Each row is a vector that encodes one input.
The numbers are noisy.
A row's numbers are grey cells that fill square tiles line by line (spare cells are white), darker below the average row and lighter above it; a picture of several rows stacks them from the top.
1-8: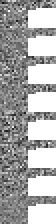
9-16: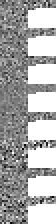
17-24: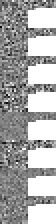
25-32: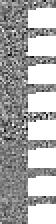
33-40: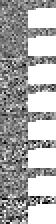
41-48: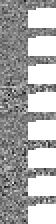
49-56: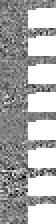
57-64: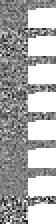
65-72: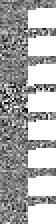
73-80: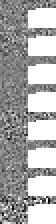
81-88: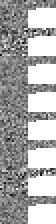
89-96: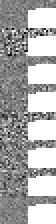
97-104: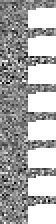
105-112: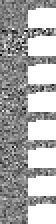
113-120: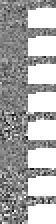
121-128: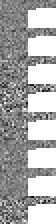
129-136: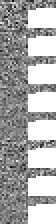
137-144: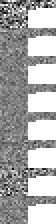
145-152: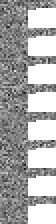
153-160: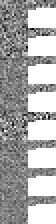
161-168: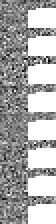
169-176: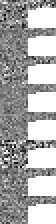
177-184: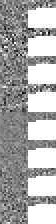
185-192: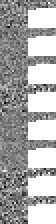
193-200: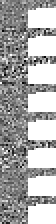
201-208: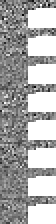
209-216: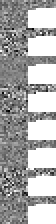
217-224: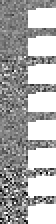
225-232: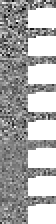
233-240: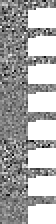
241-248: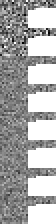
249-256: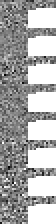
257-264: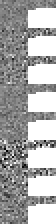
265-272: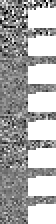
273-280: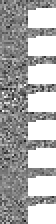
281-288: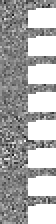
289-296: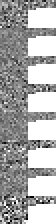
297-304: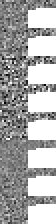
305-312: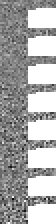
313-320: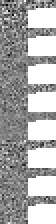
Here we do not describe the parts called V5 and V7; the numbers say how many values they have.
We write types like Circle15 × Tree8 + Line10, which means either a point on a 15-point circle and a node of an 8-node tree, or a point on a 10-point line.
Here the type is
Circle10 × V5 × V7 + Label6 × Label6.
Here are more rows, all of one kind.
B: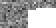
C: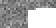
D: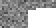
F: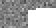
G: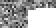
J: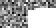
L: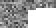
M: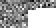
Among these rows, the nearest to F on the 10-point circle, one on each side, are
D and M.
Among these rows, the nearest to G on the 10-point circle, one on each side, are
J and L.
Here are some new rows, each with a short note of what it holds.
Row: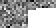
two labels (each one of 6)
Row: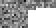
a point on a 10-point circle, a value of V5 and a value of V7
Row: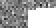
two labels (each one of 6)
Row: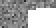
a point on a 10-point circle, a value of V5 and a value of V7
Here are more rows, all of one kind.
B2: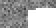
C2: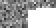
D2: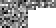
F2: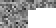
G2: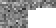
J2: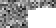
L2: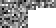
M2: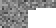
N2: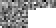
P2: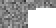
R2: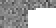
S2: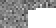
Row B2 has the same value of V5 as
G2, N2, P2 and R2.
